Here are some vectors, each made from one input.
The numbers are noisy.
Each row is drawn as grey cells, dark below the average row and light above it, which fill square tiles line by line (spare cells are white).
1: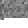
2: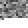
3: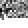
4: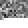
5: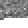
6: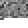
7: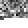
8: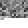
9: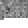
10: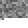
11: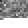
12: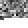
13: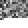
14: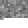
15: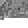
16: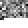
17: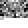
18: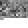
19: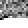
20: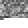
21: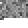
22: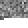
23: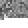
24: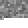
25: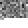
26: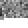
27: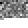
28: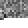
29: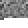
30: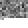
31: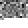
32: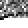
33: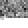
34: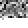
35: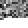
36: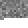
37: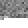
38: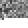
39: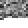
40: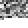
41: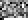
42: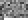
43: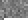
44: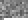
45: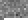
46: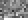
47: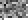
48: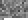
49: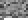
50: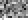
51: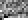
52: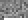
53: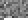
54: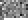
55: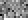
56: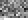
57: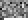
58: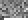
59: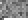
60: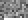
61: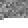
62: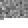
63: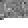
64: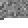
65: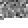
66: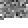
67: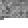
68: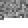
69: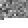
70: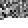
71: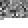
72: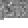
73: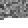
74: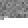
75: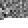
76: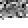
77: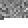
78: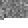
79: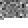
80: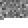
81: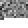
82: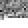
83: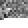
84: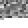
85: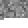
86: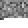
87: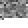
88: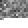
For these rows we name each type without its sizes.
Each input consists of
either a node of a tree, or three true/false values.
